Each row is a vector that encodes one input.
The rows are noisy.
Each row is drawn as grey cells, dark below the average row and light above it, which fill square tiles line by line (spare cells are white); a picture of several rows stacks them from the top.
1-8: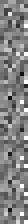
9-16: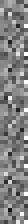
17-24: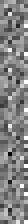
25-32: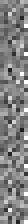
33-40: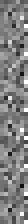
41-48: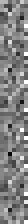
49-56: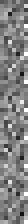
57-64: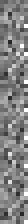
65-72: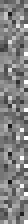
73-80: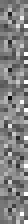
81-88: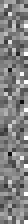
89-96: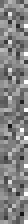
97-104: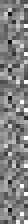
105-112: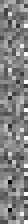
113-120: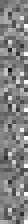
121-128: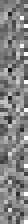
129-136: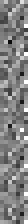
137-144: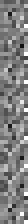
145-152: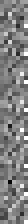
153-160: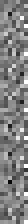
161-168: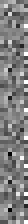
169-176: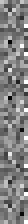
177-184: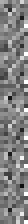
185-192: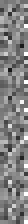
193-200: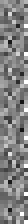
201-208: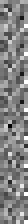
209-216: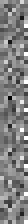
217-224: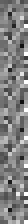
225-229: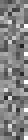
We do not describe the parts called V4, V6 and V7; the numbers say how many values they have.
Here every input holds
either a point on an 8-point line, a true/false value and a value of V6, or a node of a 9-node tree, a value of V4 and a value of V7.
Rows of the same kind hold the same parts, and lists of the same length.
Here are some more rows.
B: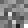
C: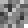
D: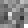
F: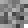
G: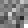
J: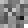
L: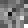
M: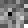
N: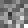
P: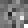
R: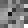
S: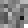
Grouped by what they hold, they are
B, C, D, F, G, J, S
L, M, N, P, R

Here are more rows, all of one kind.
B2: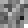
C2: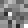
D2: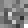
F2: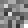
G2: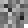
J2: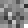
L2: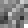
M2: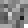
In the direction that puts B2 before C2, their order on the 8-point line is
G2, B2, M2, L2, D2, J2, C2, F2.
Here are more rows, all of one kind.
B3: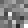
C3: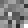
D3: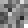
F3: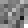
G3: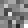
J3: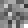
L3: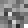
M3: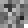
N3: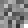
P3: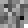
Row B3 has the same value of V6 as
C3, M3 and P3.
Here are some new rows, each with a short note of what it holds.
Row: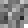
a point on an 8-point line, a true/false value and a value of V6
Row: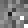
a node of a 9-node tree, a value of V4 and a value of V7
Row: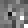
a node of a 9-node tree, a value of V4 and a value of V7
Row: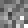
a node of a 9-node tree, a value of V4 and a value of V7
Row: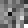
a node of a 9-node tree, a value of V4 and a value of V7
